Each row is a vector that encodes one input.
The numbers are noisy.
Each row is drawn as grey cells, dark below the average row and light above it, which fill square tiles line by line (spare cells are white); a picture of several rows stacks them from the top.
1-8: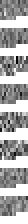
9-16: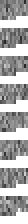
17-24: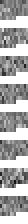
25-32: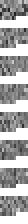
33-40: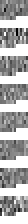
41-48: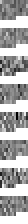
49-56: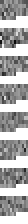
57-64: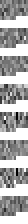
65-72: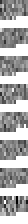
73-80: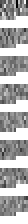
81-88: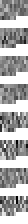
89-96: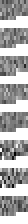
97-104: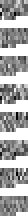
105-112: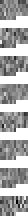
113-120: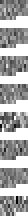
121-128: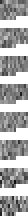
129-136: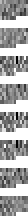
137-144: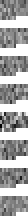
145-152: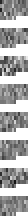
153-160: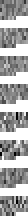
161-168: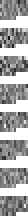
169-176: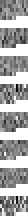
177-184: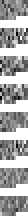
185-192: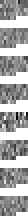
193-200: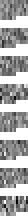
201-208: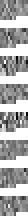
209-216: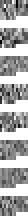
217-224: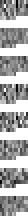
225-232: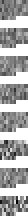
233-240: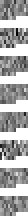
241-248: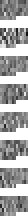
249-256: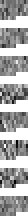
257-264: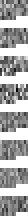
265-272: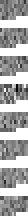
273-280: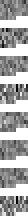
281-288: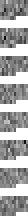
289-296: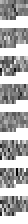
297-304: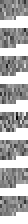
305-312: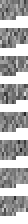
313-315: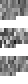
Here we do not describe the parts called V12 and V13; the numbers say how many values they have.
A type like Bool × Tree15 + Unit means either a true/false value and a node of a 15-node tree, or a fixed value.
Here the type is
Label5 × (Label5 + V12 × V13) + Line8.
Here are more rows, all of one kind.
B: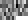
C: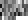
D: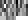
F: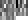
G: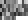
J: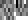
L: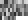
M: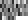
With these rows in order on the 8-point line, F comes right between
D and J.
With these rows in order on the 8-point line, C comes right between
G and L.
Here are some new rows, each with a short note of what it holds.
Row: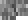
two labels (each one of 5)
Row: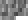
two labels (each one of 5)
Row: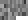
one of 5 labels, a value of V12 and a value of V13
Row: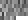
one of 5 labels, a value of V12 and a value of V13
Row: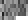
two labels (each one of 5)
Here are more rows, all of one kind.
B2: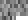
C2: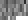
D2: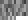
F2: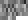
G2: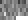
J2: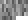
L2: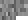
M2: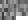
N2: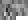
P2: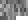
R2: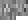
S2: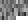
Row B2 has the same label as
J2, L2, P2 and R2.
